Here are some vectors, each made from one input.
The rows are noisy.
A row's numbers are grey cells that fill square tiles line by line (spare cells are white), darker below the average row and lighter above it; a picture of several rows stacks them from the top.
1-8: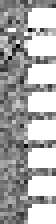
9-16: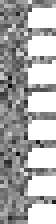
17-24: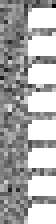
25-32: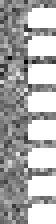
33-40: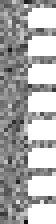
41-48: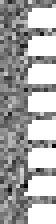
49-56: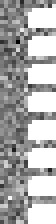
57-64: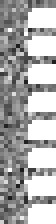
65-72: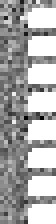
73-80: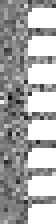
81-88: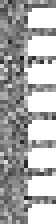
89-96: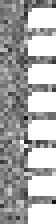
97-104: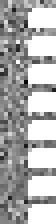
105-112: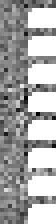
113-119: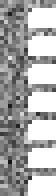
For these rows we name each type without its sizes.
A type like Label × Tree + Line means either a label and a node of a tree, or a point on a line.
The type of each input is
(Bool × Bool × Bool + Tree) × Label.
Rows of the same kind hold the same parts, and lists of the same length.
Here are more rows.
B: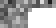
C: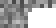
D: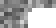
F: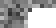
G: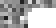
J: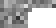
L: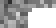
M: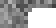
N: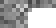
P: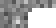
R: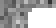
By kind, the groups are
B, C, D, G, L, P, R
F, J, M, N

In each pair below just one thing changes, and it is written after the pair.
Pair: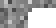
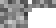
the node of the tree
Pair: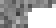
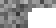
the label
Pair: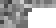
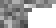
the node of the tree
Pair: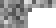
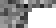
the label
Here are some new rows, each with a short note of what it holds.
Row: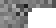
a label and three true/false values
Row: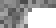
a label and three true/false values
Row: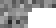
a label and three true/false values
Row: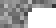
a label and three true/false values
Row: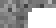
a label and three true/false values
